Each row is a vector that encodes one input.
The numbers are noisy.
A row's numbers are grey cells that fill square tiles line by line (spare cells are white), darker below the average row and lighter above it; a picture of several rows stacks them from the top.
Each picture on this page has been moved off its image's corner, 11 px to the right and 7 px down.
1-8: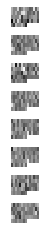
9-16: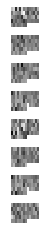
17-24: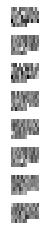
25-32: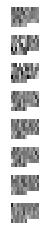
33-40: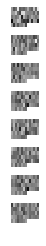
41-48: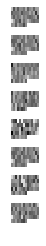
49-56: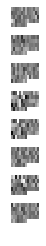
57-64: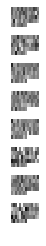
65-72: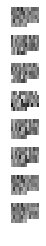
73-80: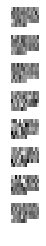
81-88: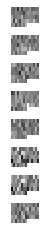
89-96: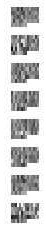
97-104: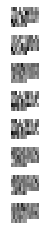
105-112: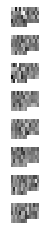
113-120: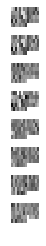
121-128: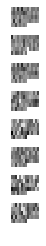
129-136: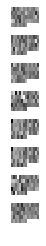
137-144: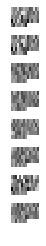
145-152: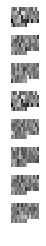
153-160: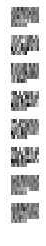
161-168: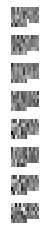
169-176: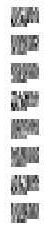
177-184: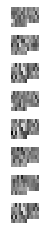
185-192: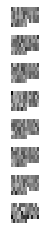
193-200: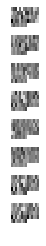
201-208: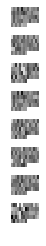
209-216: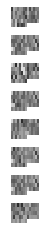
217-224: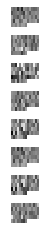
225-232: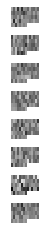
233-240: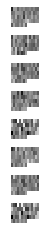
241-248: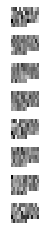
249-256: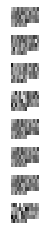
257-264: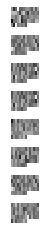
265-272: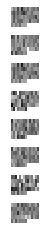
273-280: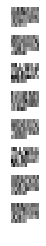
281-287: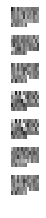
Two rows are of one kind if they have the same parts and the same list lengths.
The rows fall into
3 kinds.
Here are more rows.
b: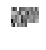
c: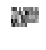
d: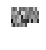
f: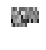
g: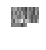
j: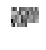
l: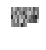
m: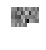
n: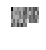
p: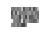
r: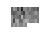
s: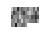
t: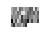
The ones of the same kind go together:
b, c, d, f, j, t
g, l, n, p
m, r, s

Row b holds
a point on a 9-point line.
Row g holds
one of 7 labels.
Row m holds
a point on a 16-point circle and one of 7 labels.
